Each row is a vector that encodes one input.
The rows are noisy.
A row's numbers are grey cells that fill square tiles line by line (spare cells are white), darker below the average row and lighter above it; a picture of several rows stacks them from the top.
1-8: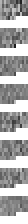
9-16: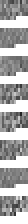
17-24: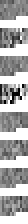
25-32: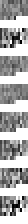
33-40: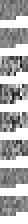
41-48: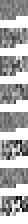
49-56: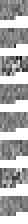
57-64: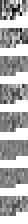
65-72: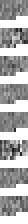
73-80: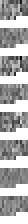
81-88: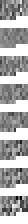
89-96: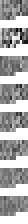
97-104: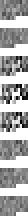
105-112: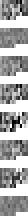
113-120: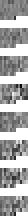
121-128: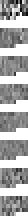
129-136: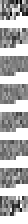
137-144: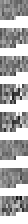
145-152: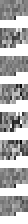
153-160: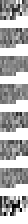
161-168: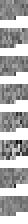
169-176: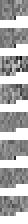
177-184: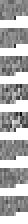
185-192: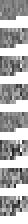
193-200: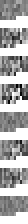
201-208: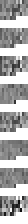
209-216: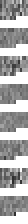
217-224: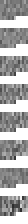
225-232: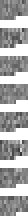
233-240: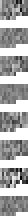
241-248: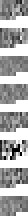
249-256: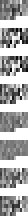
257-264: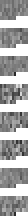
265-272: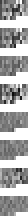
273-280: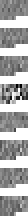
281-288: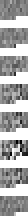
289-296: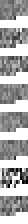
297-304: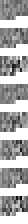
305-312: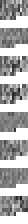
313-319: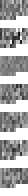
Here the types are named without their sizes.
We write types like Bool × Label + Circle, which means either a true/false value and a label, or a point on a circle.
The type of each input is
Circle × (Circle + Unit) × Tree.
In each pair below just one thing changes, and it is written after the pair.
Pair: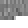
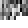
the node of the tree
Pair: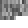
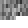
the place on one of the two circles
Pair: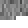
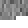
the place on one of the two circles
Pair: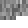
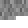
the node of the tree
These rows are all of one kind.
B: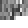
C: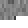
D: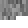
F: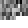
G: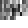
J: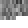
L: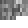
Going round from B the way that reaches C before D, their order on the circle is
B, C, D, G, F, L, J.
